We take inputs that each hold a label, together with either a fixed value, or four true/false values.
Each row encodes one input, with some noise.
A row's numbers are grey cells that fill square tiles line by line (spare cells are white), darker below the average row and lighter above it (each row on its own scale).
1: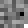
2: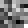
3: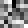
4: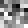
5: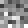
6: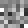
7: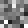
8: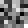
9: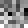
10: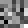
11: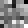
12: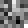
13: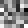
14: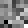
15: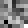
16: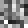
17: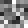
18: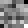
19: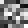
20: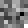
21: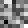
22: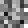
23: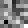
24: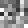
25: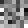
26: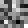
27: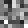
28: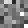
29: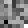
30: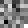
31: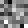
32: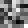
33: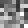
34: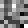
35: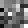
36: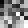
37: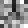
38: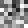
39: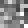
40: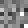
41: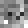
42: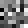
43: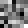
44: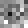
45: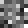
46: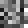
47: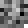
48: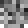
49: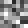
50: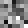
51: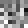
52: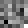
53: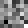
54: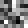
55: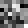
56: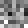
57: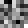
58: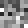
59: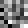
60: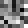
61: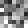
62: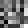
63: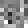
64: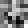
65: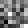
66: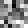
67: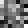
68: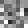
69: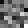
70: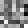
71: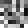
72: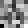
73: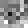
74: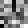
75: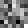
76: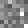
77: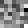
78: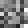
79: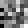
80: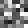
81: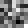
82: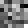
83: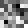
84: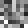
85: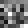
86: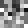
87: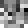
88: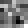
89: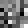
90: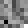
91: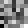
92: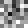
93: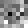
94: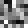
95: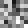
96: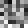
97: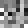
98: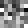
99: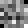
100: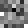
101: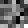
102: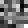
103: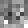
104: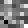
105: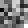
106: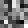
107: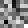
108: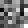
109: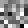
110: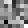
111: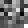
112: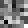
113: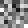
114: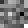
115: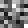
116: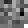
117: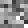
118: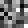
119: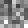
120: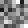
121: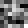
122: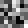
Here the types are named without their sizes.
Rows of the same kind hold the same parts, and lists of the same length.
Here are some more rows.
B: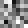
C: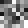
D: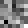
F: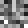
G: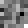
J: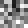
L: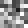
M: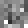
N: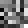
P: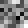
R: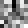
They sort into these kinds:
B, C, D, F, L, N, P
G, J, M, R

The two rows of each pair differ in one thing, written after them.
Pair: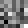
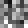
one of the four true/false values
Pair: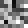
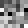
one of the four true/false values
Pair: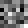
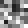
one of the four true/false values
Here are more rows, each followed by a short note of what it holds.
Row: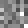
a label and four true/false values
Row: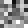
a label
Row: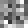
a label
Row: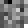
a label and four true/false values
